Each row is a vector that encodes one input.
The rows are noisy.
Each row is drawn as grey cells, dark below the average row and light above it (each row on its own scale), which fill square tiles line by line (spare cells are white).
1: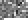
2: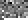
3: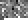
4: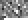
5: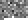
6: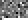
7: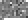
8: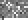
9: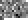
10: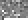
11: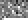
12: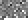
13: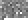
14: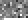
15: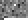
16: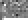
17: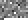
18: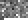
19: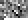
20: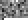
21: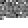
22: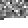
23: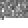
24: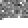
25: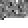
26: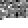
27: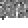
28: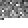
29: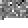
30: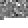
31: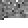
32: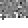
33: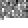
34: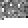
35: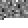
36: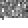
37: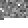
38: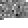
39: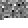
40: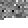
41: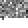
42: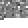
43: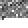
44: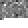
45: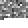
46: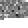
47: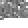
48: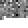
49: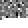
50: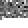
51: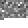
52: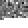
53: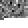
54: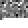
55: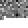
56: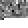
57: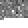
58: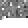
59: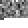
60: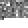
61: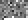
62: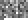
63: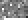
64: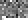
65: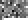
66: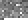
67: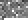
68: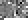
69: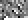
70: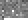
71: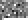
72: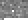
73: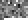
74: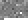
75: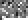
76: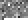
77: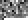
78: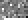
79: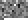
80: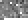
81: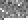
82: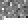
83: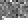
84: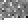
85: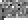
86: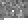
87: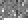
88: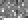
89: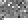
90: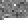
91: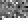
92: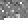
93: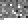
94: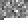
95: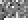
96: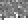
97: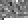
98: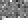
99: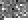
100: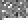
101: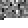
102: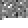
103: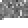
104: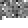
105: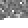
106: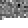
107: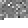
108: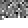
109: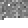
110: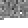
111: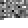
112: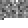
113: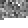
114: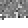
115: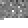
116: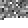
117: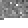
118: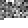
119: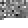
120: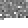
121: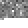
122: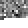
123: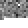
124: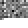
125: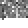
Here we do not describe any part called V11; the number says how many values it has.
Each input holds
a true/false value, together with either a point on an 8-point line, or a value of V11.
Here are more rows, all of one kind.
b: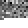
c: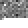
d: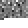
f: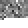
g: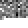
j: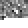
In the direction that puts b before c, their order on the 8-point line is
d, b, f, g, j, c.
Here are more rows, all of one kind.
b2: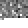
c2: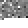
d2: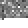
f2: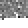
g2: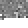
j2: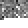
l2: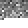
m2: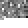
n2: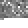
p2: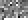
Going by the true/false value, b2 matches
j2, l2 and m2.
